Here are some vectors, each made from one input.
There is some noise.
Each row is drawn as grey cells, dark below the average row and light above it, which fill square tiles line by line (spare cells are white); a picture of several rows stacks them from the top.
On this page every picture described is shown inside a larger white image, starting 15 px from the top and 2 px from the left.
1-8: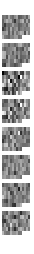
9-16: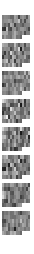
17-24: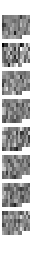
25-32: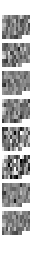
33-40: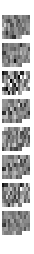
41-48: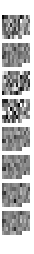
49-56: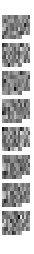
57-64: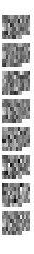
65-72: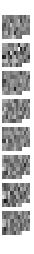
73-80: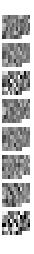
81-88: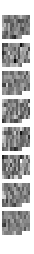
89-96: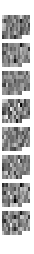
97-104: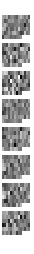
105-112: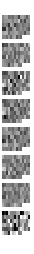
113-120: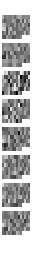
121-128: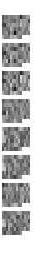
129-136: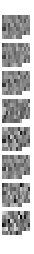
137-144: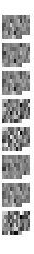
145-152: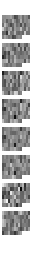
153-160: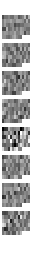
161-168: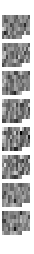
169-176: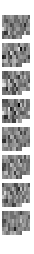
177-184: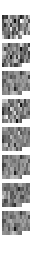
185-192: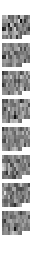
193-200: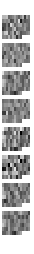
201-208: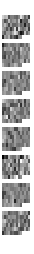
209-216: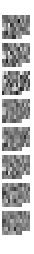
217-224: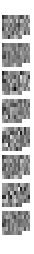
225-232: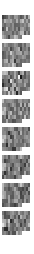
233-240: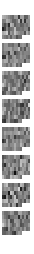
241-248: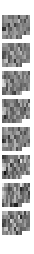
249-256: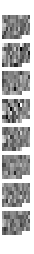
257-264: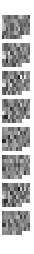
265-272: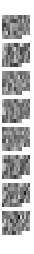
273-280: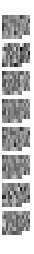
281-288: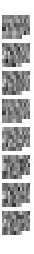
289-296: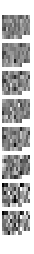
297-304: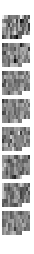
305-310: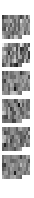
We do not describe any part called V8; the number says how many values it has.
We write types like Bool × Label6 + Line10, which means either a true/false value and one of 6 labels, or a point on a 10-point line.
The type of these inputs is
Bool × List2(V8) + Circle15 × Line11.
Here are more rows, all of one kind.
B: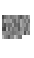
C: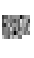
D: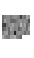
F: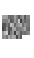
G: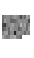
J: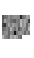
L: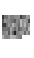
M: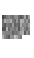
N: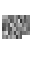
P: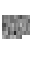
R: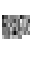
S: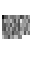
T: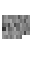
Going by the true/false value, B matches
M, S and T.
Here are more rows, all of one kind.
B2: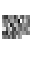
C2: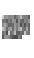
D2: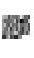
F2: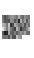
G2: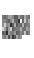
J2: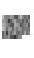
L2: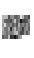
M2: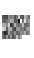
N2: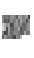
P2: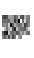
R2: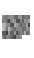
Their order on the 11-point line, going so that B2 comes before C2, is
B2, J2, N2, L2, F2, R2, D2, M2, G2, P2, C2.
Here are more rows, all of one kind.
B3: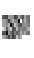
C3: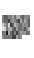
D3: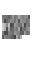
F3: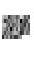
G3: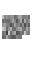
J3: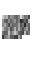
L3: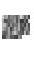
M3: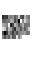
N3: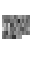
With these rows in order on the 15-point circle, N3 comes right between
B3 and J3.
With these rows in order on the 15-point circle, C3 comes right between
G3 and M3.
